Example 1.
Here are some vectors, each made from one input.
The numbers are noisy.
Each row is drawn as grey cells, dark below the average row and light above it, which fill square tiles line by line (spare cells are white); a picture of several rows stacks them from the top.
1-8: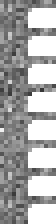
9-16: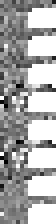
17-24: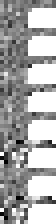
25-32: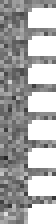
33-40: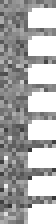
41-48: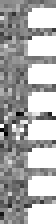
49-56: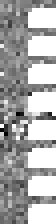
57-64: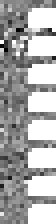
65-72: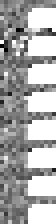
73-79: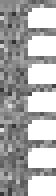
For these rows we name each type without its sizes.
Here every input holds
a list of points on a line.
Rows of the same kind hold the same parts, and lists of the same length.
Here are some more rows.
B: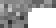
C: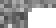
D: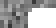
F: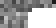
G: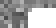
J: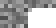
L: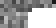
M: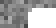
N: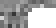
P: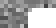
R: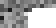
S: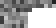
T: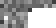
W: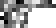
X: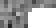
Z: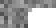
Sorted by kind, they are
B, C, D, G, J, M, N, P, X, Z
F, L, R, S, T
W

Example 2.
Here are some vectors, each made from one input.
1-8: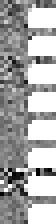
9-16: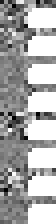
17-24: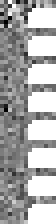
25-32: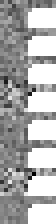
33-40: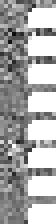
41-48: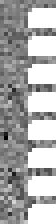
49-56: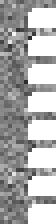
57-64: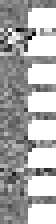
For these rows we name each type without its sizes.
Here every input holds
a point on a line, together with either a point on a circle, or a fixed value.
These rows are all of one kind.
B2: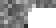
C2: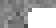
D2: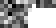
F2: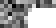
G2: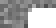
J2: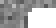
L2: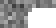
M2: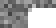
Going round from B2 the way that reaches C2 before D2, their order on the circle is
B2, C2, D2, L2, F2, M2, G2, J2.
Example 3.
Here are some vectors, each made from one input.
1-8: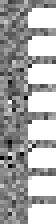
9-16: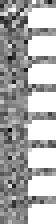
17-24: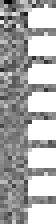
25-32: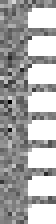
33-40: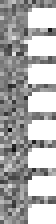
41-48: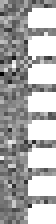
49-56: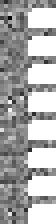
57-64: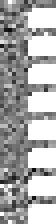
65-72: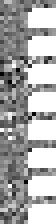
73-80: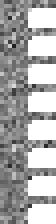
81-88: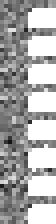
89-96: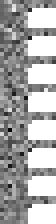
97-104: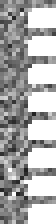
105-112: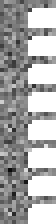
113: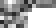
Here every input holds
a true/false value, together with either a fixed value, or a node of a 7-node tree.
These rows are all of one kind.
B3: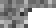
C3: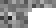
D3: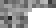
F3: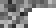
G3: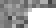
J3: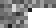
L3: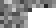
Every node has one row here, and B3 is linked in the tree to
J3 and L3.
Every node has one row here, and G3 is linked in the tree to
D3.
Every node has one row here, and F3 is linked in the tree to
C3 and L3.
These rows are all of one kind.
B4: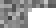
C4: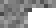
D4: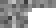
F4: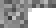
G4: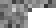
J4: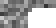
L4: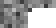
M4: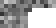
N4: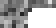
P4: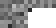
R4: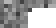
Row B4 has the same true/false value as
D4 and F4.
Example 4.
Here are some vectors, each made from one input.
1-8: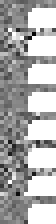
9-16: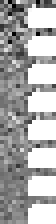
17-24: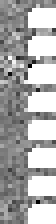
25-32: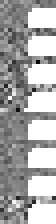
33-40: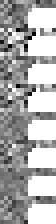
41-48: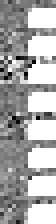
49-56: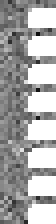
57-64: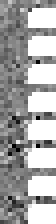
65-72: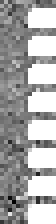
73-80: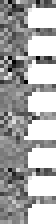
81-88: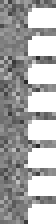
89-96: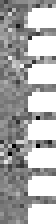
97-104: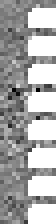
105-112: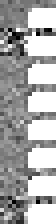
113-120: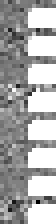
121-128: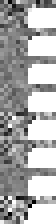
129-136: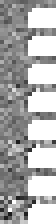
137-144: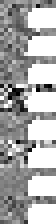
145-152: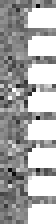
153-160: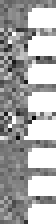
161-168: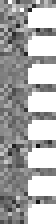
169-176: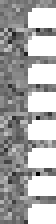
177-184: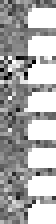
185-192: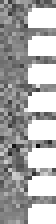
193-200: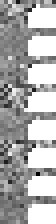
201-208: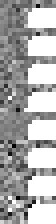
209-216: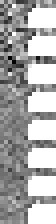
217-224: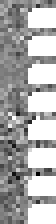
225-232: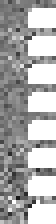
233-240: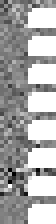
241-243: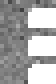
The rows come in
3 kinds.
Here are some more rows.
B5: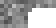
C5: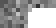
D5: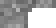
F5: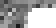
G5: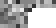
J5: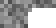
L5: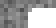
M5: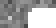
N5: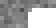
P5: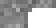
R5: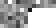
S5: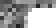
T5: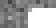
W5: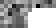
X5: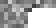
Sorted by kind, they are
B5, C5, L5, N5, T5
D5, G5, J5, M5, P5, R5, W5, X5
F5, S5

